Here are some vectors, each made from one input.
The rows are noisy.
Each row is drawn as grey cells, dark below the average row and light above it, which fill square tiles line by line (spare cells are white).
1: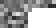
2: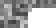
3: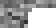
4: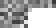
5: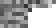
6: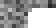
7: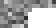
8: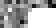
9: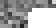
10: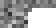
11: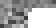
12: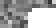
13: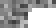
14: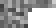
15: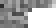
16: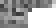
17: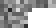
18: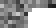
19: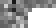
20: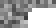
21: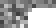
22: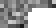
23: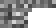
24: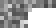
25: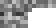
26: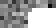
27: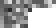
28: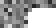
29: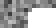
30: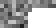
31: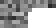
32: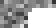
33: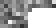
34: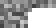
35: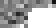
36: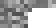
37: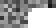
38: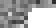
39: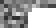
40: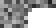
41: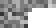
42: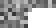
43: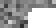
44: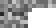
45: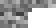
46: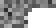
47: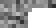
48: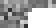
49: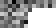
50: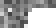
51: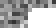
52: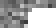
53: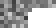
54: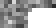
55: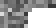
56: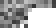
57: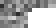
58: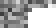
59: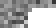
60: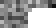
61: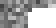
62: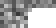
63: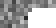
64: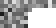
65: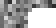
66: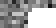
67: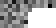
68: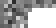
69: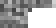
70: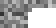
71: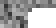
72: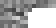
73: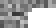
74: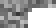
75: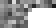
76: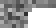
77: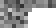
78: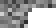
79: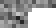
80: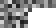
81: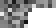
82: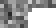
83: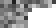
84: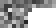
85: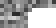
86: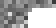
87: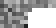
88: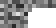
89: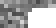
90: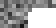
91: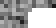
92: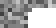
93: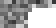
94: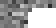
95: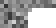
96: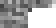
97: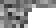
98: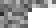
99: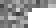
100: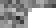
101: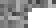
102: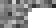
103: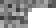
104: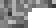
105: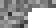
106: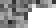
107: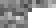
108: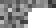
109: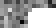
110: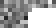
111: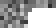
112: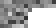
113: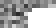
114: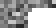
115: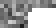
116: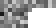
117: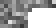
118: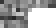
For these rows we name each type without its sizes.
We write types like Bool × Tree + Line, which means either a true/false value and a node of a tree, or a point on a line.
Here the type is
Bool × (Circle + Line).
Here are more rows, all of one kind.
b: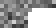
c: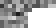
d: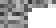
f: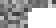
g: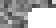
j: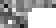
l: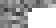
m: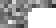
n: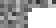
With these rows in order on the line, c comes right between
g and l.
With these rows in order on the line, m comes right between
d and j.
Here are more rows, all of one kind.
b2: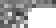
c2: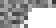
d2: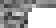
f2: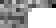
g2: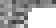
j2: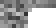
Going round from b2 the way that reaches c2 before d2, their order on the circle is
b2, f2, g2, c2, j2, d2.
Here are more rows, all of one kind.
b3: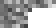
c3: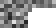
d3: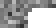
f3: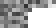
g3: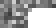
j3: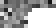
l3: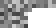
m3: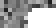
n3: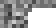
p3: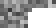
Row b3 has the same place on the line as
l3 and m3.
